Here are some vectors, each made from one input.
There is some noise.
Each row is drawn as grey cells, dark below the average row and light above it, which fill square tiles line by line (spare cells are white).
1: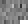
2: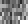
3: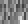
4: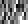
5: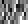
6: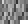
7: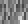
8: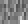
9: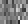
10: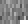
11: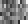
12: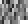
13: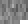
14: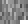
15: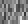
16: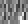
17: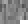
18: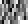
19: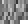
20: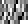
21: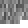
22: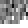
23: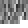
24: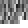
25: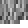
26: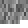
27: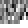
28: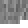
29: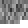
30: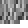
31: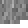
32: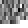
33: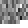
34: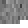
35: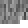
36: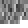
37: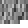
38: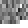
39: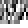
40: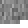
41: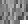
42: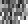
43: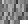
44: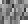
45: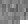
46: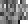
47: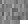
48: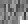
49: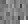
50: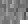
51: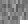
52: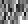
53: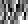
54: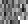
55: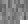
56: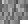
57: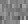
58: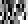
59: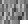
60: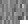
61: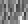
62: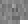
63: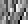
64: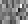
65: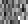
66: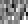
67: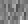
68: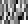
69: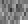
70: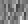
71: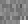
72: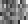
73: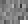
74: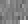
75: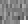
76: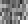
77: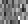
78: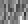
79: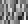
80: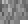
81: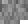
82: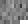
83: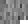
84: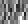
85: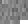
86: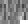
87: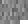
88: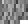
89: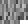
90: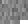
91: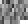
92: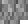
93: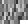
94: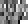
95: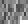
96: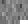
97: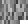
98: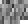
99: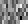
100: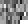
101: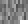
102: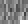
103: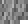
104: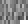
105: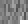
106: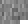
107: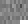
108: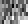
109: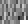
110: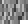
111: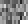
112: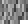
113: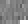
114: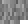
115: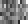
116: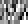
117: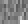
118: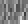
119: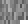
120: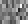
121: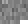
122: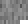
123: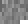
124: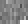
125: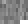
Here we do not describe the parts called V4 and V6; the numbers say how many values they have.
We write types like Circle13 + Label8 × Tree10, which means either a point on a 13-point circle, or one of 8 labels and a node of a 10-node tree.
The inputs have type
Circle9 × (Line5 + V4) + V6.
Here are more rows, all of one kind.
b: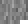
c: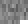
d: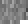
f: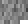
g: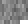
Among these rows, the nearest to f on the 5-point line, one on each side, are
d and g.
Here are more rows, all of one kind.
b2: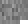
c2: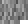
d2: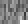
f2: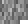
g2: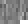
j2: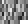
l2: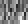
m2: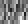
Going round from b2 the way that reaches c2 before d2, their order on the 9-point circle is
b2, c2, m2, l2, d2, g2, f2, j2.
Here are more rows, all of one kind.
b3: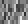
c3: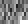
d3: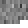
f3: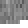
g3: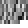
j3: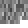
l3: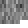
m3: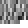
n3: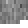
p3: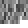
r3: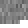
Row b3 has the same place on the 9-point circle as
m3 and p3.
